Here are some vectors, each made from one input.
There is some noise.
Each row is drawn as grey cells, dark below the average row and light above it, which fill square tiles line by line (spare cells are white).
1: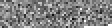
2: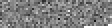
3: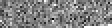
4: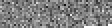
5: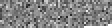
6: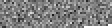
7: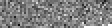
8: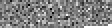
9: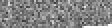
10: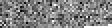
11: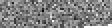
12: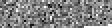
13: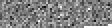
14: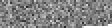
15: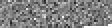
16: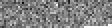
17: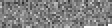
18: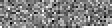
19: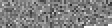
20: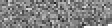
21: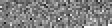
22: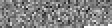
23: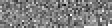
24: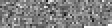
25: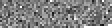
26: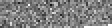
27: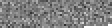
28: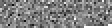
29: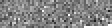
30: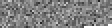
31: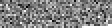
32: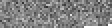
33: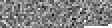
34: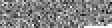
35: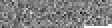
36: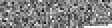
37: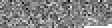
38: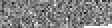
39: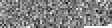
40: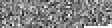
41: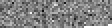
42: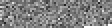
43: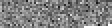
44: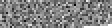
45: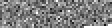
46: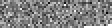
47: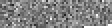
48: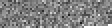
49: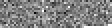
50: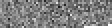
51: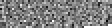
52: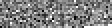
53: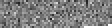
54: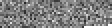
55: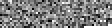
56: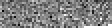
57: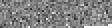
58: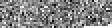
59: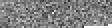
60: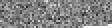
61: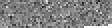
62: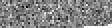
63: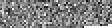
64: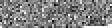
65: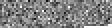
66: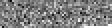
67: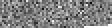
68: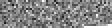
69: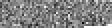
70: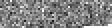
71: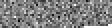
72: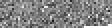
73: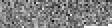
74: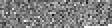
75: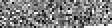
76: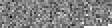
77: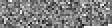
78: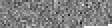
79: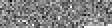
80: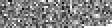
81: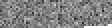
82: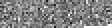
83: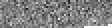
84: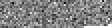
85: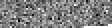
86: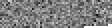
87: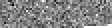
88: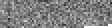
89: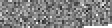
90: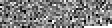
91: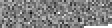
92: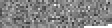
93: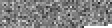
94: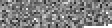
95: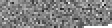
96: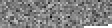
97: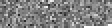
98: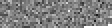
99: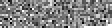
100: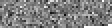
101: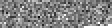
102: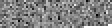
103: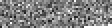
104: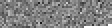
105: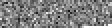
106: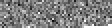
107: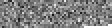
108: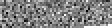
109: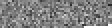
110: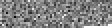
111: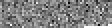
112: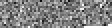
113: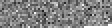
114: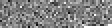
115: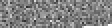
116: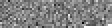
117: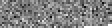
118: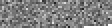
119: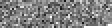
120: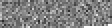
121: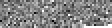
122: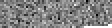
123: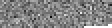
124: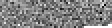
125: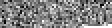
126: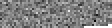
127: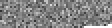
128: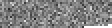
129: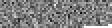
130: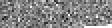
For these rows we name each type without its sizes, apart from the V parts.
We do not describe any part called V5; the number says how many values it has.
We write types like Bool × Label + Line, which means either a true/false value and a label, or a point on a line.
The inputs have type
Circle × List(V5) + Label × Label.
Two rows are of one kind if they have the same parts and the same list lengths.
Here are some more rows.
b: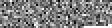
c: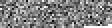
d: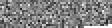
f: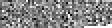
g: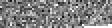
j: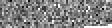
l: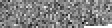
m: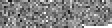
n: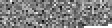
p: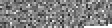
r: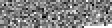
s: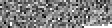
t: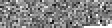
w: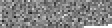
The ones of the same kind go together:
b, n, p
c, f, l, m, t
d, w
g, j, r, s

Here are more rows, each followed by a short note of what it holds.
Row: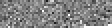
two labels
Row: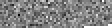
two labels
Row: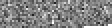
a point on a circle, together with the empty list
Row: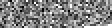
a point on a circle, together with the empty list
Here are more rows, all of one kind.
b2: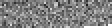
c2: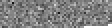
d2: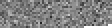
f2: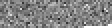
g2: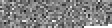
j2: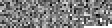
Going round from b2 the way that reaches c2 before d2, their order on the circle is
b2, c2, f2, d2, j2, g2.
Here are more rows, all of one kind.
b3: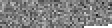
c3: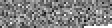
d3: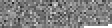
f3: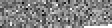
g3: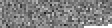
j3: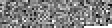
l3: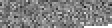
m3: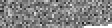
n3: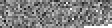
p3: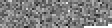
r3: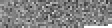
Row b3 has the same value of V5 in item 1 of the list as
n3 and r3.
